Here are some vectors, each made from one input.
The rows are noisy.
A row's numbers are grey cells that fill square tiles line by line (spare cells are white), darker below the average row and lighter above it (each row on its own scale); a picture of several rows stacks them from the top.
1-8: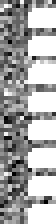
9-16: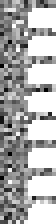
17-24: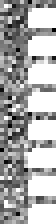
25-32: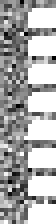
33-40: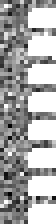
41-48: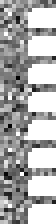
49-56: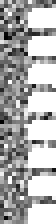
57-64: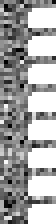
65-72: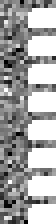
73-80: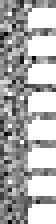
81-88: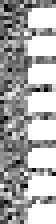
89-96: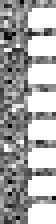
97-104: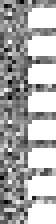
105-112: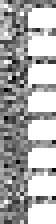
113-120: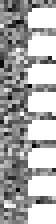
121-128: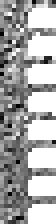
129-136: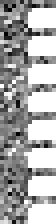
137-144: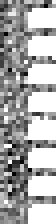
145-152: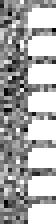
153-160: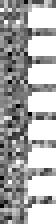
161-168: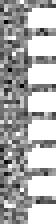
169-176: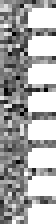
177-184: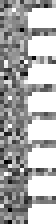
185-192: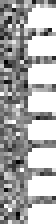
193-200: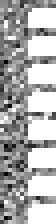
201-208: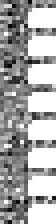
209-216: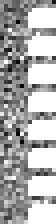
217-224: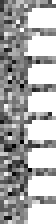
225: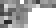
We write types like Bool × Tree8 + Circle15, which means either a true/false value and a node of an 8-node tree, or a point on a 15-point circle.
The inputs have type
Bool × Bool × Bool × (Circle6 + Unit).
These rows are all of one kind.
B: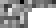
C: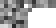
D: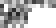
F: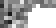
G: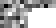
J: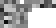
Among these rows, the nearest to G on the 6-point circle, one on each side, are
B and J.
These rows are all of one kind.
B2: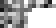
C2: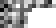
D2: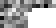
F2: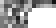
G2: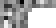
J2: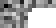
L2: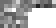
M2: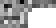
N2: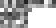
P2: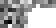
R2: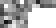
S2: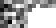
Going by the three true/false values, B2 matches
C2, D2, G2 and J2.
